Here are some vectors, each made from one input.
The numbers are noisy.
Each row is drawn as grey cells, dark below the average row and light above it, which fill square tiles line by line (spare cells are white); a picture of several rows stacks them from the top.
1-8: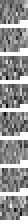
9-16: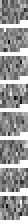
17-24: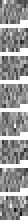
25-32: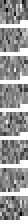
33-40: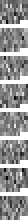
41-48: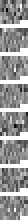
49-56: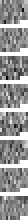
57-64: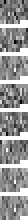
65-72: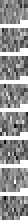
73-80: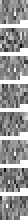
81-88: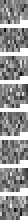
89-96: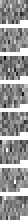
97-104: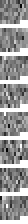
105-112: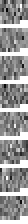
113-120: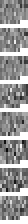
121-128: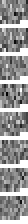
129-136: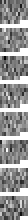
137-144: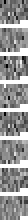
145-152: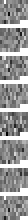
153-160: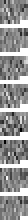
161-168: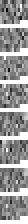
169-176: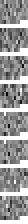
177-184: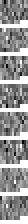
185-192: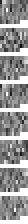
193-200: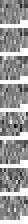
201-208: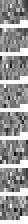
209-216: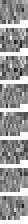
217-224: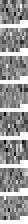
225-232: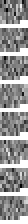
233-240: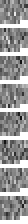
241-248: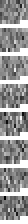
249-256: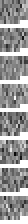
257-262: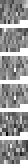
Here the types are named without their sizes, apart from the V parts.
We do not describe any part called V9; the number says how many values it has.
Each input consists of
a true/false value, together with either a point on a circle, or a value of V9.
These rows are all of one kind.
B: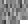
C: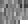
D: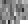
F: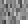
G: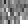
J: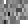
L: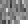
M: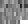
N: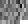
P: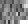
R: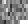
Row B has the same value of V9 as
C, F and M.
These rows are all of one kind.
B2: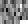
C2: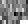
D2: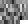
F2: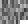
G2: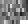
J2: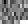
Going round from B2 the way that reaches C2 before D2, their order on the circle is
B2, J2, F2, G2, C2, D2.
